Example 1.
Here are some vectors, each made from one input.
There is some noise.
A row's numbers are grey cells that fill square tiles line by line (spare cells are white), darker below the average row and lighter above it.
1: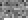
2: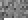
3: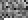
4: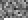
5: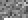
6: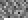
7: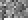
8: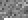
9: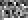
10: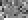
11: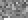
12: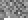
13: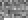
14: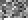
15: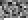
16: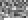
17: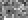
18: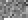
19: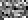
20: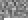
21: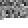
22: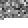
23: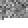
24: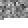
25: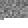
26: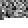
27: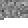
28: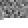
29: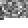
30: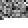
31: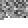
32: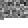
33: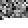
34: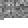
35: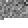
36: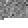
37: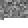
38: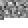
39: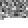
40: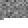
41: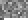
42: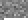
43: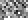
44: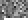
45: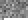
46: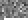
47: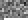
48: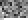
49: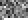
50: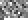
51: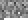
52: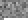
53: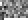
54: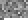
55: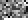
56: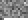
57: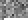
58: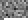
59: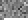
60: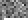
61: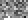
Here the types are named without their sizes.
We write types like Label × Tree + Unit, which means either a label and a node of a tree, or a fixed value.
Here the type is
Line.
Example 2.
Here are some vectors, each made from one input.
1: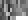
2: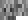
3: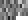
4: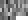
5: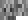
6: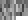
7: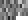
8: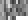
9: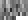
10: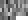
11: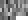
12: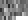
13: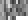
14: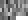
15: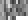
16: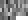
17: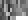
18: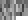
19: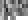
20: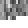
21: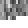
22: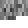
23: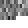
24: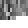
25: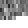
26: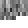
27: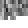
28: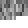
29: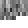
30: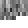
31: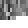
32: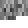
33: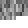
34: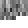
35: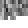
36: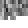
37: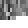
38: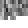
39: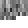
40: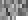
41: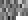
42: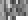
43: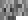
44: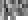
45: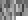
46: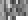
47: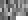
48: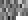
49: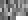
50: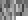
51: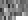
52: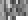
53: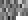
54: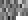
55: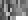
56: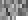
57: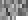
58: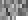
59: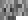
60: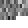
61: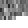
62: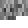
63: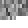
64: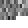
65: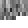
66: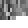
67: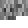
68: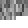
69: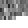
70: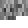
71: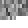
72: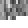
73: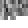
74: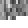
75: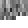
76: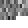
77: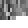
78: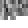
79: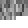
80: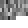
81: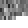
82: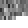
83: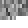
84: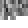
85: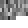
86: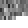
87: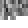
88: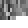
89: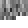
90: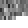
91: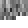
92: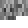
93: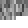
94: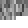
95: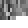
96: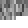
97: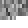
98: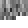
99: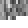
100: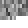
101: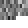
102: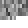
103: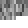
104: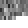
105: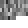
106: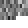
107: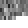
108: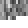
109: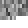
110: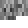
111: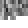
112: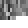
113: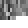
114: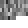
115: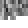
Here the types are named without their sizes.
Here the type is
Circle.
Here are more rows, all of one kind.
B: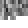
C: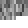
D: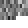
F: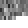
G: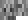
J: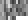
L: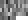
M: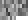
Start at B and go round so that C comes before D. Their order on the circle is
B, M, C, F, L, D, G, J.
